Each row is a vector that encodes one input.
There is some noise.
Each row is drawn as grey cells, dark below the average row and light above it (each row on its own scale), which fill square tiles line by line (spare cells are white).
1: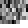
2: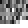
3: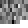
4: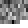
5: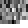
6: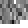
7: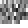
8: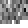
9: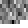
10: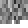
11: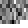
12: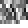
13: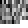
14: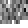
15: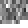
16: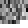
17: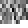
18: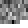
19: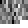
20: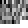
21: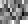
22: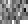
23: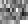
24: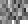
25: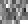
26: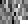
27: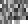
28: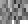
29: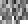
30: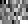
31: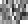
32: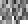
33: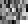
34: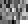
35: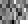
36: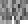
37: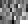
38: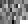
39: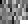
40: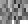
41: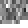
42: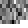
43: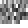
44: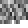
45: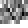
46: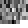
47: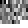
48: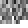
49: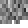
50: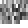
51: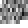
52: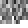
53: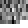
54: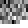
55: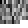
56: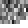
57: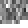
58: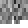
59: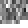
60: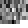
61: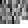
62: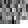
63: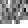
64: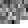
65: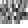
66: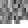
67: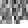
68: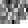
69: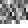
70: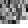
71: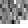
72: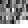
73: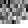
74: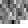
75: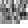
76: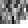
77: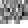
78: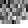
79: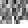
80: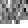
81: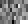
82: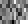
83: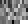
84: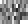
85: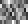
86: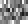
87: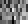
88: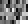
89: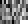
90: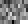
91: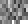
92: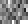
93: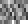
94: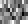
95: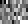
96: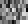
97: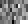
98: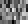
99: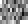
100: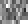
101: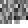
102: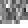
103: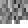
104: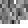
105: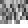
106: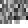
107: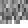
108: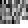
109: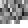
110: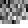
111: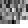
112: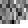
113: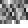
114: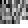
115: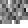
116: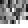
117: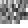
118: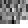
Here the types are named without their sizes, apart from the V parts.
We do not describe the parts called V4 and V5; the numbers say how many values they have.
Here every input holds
a true/false value and a value of V5, together with either a point on a line, or a value of V4.
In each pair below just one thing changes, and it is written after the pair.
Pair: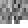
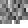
the place on the line
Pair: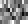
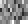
the place on the line
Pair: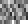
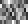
the place on the line
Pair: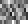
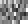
the value of V5
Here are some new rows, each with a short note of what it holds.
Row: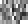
a true/false value, a value of V4 and a value of V5
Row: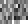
a point on a line, a true/false value and a value of V5
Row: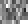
a true/false value, a value of V4 and a value of V5
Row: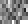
a point on a line, a true/false value and a value of V5
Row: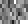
a true/false value, a value of V4 and a value of V5
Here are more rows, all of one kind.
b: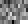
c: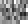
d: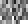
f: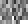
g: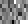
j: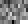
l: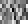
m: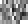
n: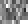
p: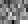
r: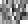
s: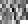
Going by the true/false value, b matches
g, j and p.
